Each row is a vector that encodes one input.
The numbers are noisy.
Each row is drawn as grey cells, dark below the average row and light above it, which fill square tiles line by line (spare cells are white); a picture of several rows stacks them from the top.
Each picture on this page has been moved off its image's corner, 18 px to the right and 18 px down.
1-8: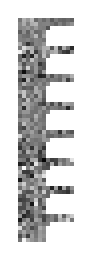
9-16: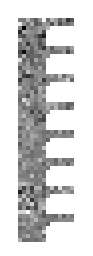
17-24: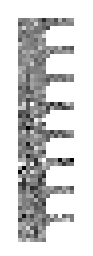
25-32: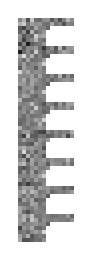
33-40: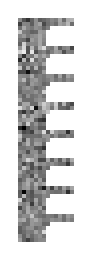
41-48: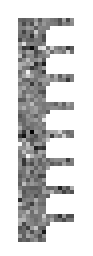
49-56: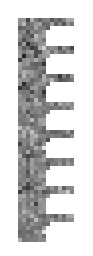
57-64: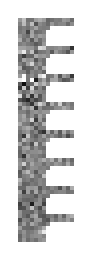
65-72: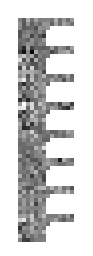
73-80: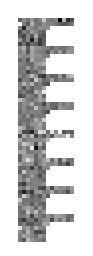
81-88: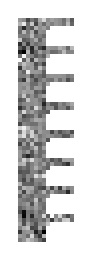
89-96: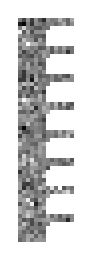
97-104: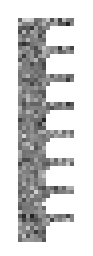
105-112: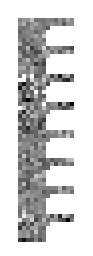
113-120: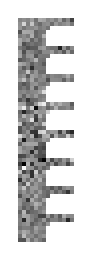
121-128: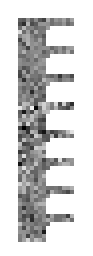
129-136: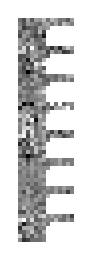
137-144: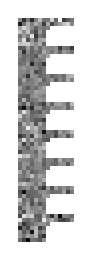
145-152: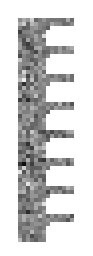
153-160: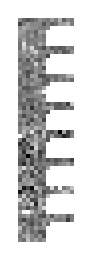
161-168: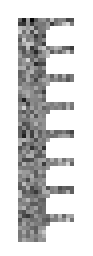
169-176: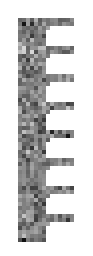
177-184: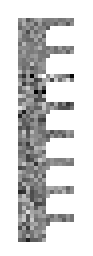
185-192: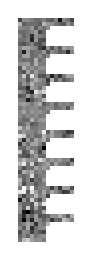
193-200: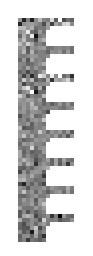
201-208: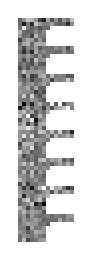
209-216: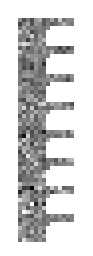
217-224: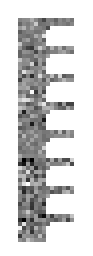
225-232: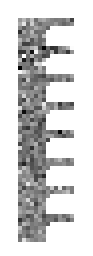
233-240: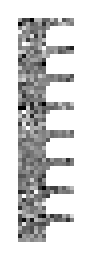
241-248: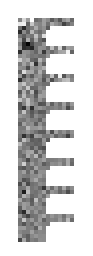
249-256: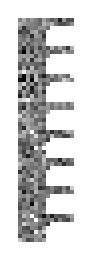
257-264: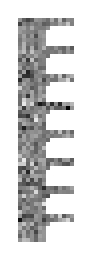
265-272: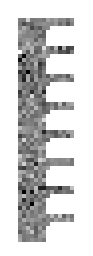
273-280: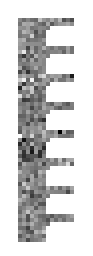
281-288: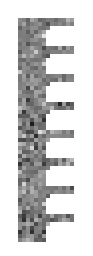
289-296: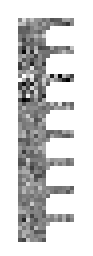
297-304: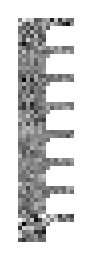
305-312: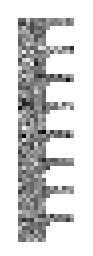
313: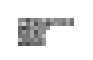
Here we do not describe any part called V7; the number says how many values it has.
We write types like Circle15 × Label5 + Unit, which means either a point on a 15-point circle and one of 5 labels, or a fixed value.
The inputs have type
Bool × Bool × Bool × Bool + Circle11 × V7 + Line9.
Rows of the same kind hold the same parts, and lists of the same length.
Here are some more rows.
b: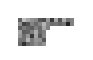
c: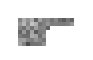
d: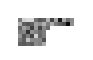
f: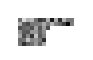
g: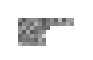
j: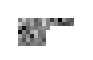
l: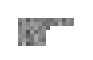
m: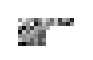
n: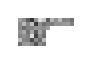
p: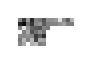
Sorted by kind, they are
b, d, f, m, p
c, g, l, n
j

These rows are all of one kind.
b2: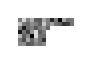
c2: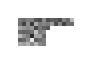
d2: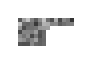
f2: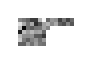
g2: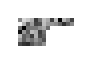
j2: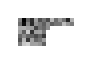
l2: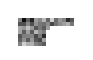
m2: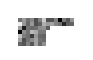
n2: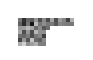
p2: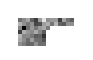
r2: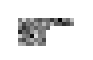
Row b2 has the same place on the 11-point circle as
c2, f2, m2 and r2.
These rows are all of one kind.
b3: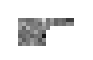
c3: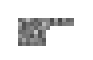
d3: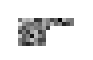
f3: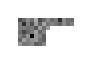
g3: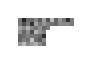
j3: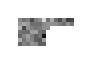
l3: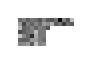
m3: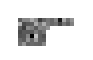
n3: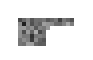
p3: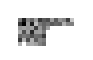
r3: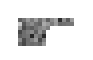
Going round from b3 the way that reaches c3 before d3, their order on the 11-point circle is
b3, g3, p3, m3, r3, f3, n3, c3, d3, l3, j3.
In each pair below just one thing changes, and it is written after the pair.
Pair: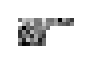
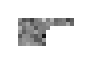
the place on the 11-point circle
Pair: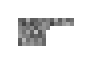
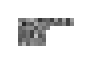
the place on the 11-point circle
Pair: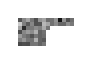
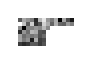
the value of V7
